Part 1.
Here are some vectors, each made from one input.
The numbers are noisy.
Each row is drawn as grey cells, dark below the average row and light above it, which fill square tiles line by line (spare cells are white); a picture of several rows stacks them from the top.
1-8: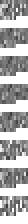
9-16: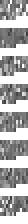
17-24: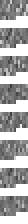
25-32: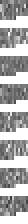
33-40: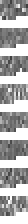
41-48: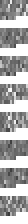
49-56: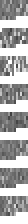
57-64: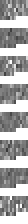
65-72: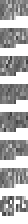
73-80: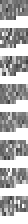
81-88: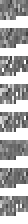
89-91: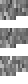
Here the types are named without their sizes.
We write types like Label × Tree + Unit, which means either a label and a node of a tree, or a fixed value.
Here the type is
Line.
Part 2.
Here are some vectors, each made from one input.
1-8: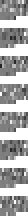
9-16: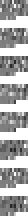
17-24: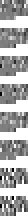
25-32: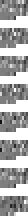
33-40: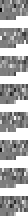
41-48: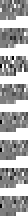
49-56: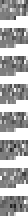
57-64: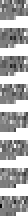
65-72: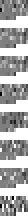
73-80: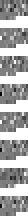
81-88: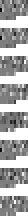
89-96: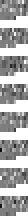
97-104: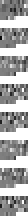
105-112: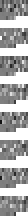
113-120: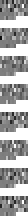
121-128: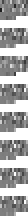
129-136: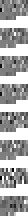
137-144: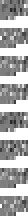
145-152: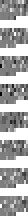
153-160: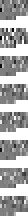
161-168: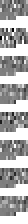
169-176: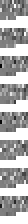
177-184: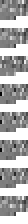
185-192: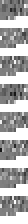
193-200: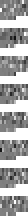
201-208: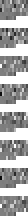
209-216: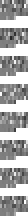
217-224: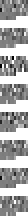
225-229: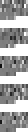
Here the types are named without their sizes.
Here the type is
Circle + Unit.
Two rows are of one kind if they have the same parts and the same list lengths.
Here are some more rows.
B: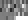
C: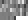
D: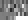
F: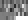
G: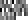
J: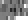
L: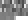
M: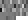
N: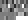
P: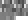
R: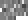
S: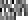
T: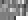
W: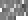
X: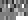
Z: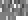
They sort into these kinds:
B, C, D, F, J, L, M, N, P, R, T, W, X, Z
G, S

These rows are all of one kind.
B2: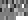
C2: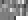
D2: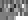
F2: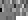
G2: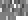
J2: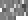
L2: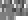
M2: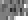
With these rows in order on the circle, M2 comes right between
D2 and L2.
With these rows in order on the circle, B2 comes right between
D2 and F2.
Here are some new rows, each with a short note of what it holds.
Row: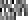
a fixed value
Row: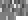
a point on a circle
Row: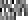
a fixed value
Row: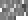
a point on a circle
